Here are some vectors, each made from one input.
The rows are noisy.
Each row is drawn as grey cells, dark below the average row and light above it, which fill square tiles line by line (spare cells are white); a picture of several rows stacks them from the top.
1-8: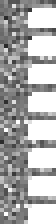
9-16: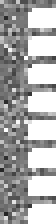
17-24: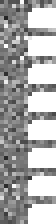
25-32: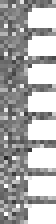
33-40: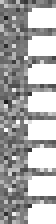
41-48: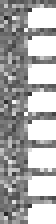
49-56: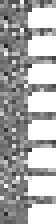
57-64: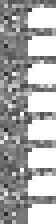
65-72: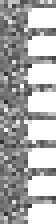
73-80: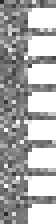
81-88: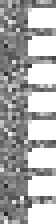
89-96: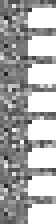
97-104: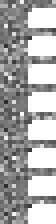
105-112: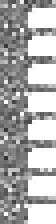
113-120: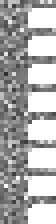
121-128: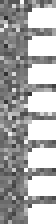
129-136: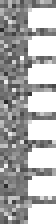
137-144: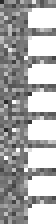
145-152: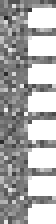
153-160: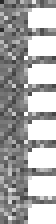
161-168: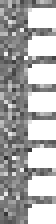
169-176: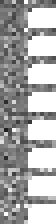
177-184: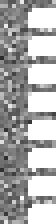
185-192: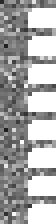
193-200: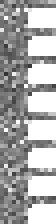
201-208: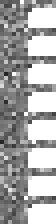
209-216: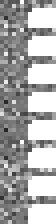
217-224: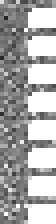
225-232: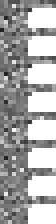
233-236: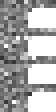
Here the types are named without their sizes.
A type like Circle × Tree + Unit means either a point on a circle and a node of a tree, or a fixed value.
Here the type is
Bool × Circle.
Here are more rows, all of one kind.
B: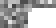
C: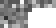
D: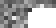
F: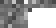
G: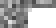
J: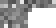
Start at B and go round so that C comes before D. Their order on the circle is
B, J, C, F, D, G.
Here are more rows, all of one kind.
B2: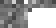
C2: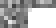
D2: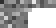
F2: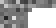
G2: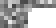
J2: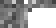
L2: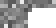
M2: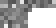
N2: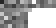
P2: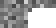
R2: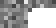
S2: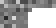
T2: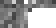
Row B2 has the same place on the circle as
J2 and T2.
